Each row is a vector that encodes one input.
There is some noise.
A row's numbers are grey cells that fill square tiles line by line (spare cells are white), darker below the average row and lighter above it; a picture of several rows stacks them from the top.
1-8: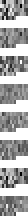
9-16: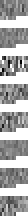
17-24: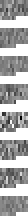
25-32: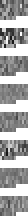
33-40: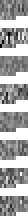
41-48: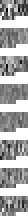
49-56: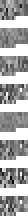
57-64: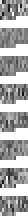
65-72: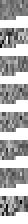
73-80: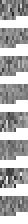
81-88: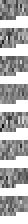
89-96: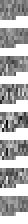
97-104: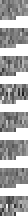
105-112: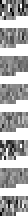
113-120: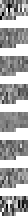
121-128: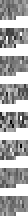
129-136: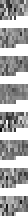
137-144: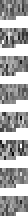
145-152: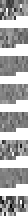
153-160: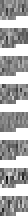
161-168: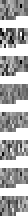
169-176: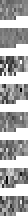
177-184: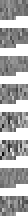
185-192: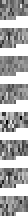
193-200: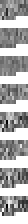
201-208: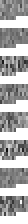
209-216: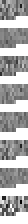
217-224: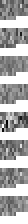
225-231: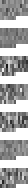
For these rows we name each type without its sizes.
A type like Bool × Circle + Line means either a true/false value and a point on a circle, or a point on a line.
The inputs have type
List(Circle).
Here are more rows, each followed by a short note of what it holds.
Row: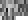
a list of three items
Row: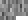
a list of three items
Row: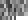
the empty list
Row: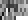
a list of one item
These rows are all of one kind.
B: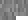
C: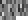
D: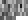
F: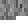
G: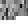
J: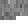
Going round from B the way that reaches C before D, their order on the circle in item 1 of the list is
B, C, F, J, D, G.
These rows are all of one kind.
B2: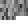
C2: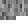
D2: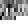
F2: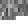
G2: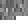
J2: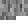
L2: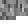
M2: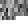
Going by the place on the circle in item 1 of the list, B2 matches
L2 and M2.
